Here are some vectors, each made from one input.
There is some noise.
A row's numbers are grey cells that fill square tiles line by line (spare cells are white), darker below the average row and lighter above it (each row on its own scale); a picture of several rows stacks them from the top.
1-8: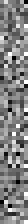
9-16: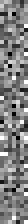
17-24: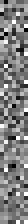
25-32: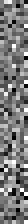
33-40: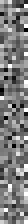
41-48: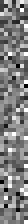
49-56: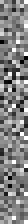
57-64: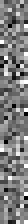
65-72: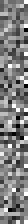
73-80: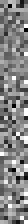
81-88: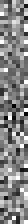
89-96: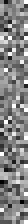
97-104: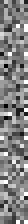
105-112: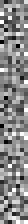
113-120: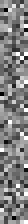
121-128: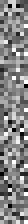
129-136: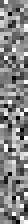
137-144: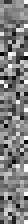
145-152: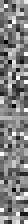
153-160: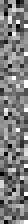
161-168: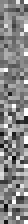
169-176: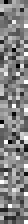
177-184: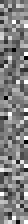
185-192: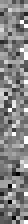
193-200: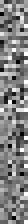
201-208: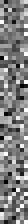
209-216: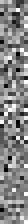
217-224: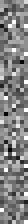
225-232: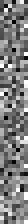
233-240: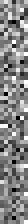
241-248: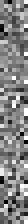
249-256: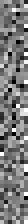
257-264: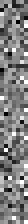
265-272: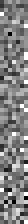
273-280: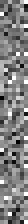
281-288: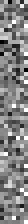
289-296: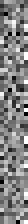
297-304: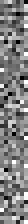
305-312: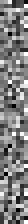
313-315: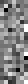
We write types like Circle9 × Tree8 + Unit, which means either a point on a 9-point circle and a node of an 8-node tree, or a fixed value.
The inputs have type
(Bool × Bool × Bool × Bool + Unit) × Tree10.
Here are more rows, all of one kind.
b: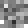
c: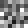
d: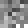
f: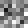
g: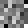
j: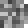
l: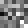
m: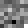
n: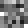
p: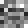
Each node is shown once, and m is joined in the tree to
b.
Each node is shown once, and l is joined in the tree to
g.
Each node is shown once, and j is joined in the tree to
d and p.
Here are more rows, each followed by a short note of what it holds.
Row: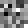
a node of a 10-node tree
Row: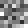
a node of a 10-node tree and four true/false values
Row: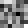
a node of a 10-node tree
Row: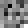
a node of a 10-node tree
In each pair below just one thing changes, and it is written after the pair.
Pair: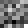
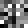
one of the four true/false values
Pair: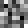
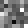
one of the four true/false values
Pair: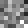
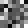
the node of the tree
